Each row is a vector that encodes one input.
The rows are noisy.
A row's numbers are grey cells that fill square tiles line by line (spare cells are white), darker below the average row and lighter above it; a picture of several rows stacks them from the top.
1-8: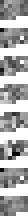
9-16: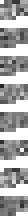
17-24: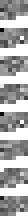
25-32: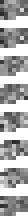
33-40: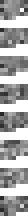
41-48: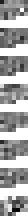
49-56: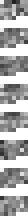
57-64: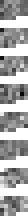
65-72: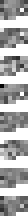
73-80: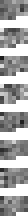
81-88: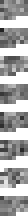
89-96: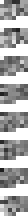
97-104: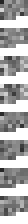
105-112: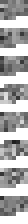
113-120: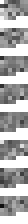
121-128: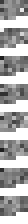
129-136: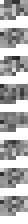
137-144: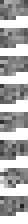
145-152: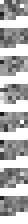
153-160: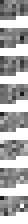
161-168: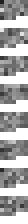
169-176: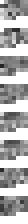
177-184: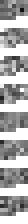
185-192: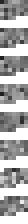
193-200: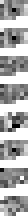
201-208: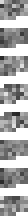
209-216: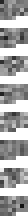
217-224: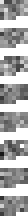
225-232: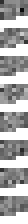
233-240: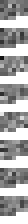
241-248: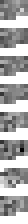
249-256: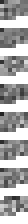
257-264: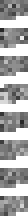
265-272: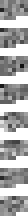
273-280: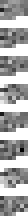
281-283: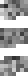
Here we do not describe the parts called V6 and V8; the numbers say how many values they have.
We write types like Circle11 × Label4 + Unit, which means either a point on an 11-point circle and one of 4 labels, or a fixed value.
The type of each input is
Bool × Label5 + Unit + V6 × V8.
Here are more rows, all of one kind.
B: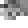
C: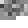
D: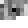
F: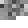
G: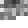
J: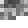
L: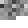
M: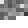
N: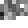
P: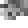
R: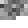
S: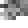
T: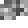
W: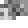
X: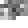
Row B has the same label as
P, S, W and X.
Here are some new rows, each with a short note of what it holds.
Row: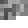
a value of V6 and a value of V8
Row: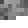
a value of V6 and a value of V8
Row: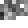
one of 5 labels and a true/false value
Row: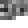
a value of V6 and a value of V8
